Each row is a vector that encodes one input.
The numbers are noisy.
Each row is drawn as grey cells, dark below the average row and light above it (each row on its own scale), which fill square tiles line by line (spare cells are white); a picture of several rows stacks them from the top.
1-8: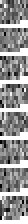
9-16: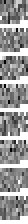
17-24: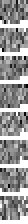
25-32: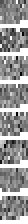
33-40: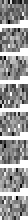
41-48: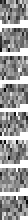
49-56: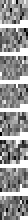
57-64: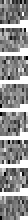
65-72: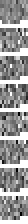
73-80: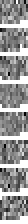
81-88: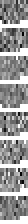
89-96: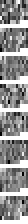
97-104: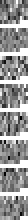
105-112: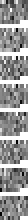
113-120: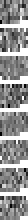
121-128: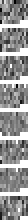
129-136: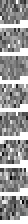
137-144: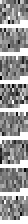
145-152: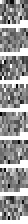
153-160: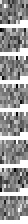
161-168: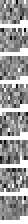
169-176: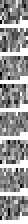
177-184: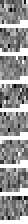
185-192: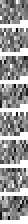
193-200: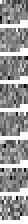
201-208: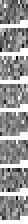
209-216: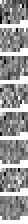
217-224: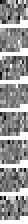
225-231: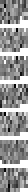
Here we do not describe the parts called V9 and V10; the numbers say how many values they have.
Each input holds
a true/false value, together with either a point on a 4-point line, or a value of V9 and a value of V10.
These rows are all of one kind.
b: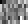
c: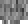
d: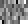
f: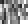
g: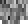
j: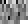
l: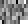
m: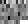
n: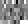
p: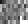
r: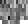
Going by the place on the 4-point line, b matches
f and p.
